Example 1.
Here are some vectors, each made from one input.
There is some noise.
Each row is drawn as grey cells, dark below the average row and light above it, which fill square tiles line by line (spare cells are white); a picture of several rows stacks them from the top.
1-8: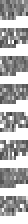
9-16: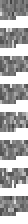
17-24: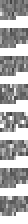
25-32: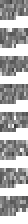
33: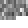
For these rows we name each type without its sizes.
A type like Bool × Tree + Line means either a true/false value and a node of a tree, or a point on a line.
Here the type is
Bool × Bool × Bool.
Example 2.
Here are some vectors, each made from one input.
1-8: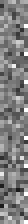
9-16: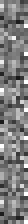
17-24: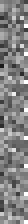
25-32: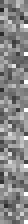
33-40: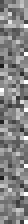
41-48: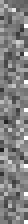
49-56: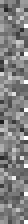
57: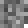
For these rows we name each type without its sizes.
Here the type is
Line.
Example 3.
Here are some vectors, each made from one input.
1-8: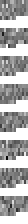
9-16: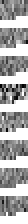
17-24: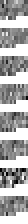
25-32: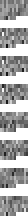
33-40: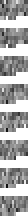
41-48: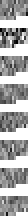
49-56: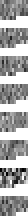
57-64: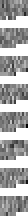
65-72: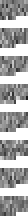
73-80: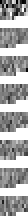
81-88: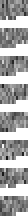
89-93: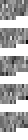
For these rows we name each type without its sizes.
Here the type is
Line × Line + Unit.
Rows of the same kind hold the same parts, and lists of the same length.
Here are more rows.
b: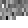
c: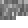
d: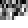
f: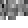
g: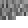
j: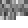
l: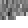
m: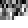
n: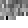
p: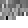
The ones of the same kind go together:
b, c, f, g, j, l, n, p
d, m

